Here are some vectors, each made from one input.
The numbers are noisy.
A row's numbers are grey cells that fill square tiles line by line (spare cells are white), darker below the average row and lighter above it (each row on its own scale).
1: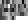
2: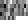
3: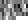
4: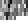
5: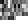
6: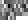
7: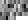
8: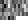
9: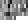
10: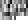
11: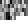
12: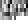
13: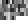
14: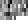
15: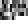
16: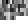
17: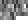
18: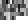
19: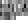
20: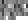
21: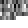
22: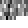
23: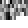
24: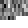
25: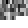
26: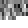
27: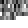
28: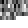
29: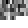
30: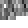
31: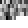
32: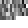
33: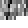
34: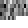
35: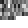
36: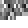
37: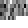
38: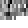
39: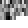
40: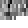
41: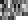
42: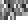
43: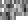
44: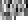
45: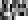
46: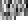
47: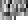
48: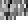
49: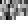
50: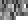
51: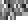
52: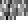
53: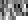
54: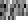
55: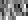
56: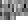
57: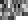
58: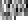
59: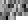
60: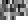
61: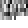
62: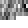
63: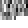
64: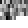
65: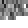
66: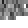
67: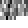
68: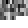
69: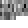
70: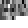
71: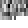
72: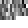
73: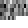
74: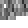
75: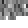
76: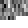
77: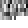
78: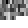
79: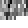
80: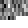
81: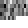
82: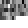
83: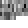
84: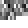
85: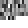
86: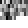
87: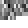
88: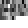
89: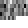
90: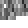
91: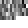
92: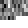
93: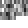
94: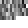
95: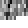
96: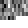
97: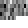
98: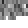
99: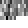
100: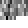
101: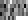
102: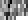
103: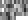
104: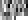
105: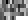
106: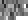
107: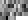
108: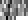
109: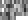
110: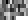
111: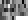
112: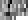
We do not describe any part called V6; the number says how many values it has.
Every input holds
a true/false value, together with either a point on a 7-point line, or a value of V6.
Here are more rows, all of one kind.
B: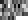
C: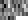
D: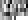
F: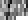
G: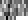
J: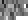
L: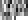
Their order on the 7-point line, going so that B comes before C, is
L, D, J, F, G, B, C.
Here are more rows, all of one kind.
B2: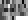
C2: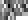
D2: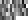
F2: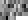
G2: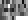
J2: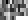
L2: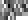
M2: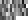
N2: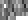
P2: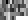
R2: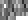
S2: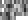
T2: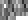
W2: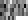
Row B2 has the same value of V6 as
G2, N2, R2 and T2.
